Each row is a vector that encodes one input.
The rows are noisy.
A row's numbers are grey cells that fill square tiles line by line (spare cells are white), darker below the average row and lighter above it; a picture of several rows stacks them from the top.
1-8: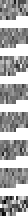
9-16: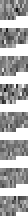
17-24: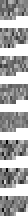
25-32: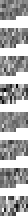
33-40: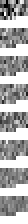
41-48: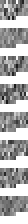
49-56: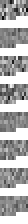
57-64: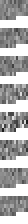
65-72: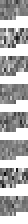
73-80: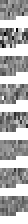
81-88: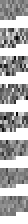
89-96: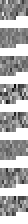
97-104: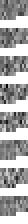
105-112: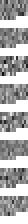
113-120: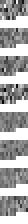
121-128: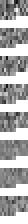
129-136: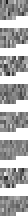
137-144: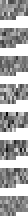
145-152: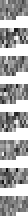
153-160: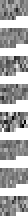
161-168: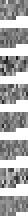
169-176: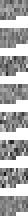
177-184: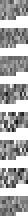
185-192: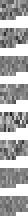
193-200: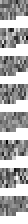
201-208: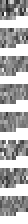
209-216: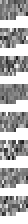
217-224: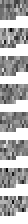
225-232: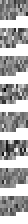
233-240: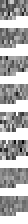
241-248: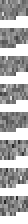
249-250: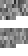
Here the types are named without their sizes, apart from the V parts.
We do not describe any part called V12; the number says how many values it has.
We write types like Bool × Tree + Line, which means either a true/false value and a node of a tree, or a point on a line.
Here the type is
Bool × Tree + Line + V12.
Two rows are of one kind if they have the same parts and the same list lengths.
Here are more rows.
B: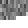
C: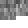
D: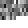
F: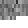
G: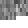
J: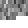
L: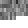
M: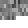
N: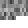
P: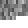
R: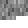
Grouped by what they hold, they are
B
C, G, J, L, M, N
D, F, P, R

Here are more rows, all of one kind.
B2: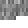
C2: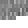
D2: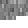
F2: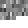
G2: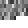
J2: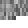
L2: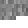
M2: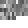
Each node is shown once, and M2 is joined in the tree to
C2, D2, J2 and L2.
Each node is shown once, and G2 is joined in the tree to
J2.
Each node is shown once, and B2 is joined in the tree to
D2.
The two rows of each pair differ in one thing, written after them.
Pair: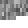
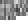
the true/false value
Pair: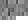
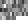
the true/false value
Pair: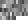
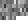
the node of the tree
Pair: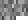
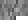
the node of the tree
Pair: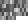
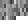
the node of the tree
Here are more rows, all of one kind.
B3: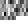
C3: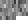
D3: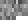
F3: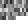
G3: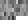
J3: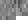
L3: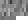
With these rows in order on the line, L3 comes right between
B3 and J3.
